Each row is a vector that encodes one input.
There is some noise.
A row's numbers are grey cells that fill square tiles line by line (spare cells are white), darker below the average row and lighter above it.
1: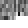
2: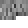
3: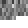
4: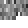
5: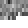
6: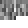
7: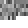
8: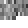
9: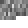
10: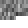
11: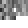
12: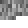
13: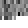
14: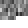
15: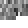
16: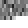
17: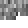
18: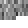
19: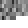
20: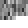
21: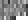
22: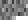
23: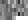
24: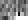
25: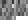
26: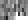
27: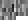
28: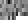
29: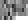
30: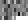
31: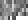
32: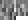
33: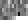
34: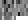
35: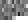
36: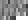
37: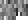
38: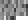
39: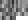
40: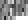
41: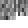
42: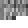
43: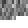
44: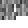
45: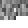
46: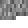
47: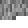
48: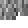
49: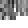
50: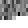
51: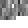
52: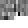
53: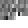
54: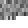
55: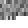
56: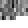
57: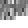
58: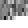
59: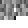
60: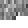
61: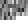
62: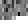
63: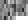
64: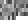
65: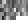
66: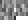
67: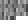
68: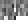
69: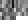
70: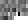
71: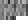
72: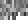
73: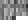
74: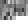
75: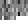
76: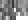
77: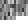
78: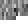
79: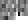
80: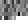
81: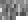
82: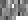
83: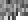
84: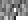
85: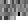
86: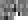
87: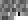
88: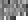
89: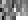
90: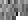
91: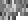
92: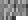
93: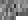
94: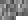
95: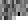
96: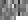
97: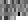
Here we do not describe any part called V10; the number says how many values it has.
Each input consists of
one of 9 labels, a point on a 5-point line and a value of V10.
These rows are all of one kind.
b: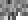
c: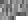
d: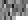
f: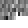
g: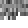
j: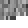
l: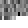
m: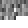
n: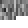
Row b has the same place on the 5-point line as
f, j and n.
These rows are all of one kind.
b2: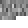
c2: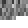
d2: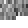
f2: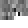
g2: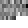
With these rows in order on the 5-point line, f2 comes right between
c2 and d2.
